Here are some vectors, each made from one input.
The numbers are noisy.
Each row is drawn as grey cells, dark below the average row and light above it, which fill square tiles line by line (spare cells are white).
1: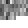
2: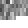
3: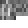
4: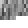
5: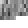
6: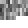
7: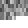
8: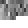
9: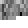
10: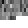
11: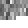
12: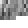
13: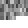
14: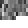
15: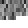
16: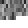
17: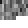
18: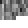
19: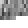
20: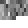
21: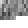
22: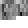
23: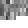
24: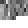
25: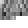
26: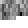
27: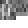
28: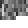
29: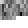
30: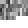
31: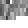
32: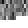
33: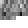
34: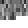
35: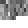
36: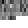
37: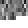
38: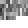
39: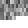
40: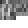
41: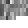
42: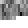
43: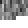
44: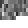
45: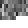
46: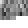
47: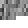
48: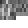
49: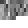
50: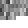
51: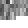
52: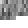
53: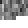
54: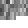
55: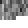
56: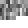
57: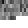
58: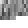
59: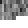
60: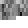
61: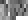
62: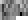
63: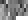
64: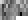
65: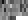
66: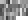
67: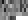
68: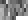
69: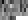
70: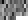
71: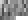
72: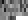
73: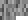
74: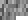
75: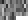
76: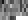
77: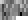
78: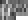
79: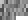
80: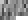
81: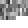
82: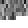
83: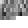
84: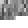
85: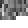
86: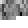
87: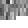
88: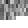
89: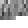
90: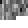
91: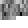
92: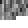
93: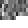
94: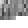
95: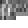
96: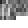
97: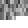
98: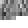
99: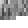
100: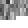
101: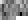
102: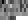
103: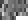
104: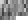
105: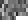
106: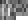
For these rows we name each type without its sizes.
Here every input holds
either a label, or a point on a line.
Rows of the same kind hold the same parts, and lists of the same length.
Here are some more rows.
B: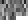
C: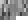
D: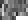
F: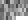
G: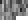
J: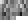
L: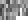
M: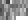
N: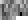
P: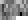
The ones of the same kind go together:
B, D, G
C, F, J, L, M, N, P

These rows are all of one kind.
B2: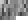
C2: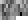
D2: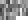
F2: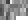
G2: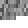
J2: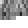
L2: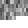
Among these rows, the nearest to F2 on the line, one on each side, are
D2 and L2.
